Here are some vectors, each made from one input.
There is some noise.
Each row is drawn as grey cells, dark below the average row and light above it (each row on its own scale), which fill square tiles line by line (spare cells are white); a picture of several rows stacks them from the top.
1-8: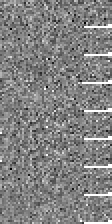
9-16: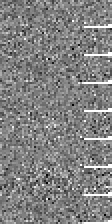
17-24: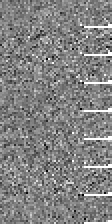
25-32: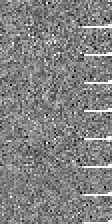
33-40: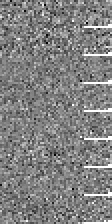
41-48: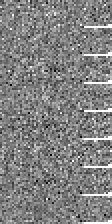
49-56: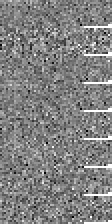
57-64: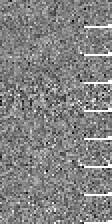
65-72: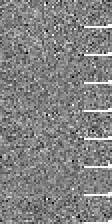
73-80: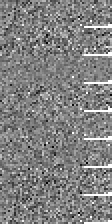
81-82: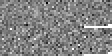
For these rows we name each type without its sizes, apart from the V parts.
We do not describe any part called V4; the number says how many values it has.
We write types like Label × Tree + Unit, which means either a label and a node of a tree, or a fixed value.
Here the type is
Bool × Bool × Bool × (Line + V4).
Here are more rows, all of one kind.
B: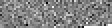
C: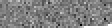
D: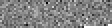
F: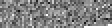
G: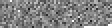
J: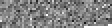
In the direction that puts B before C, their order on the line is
G, B, C, F, J, D.
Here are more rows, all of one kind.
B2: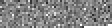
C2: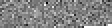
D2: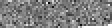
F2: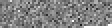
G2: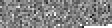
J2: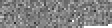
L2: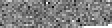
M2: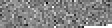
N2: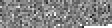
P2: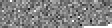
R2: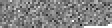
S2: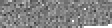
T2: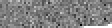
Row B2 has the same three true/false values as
G2 and N2.
